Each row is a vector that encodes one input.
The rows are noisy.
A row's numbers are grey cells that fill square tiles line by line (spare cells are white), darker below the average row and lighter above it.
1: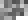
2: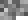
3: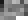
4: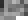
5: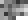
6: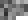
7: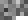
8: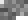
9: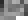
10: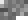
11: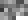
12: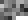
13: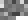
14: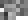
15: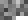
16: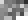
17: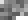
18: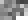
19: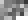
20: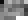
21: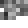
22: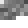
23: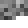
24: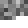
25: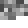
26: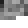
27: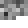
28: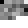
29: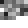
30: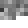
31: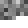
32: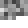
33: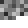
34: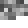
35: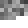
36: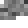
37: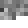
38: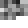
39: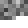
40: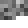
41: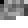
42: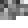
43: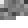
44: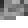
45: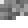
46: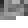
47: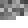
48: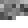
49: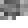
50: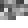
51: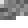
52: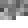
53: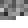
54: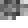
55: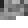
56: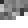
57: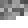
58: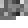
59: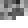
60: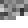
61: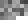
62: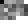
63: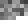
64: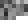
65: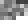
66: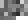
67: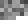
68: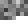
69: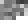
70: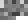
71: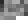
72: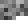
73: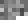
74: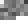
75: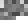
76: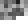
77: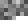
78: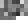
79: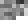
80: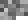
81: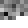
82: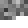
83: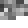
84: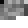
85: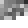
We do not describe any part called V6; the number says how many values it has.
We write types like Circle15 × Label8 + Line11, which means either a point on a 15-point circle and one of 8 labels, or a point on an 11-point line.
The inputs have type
(Line4 + Line5) × V6.
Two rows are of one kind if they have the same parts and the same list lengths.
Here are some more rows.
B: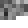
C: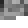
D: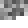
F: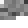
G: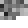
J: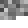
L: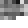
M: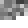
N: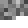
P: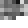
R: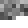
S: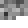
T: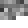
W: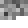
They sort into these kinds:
B, C, N, R
D, F, G, J, L, M, P, S, T, W

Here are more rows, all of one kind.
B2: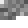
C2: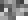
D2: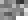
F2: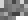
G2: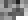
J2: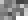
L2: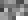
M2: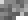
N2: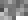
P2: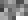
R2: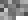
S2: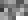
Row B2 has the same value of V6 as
F2 and M2.
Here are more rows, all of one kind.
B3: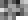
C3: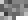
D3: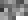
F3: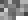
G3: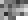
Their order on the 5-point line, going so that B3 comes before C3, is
B3, F3, C3, D3, G3.
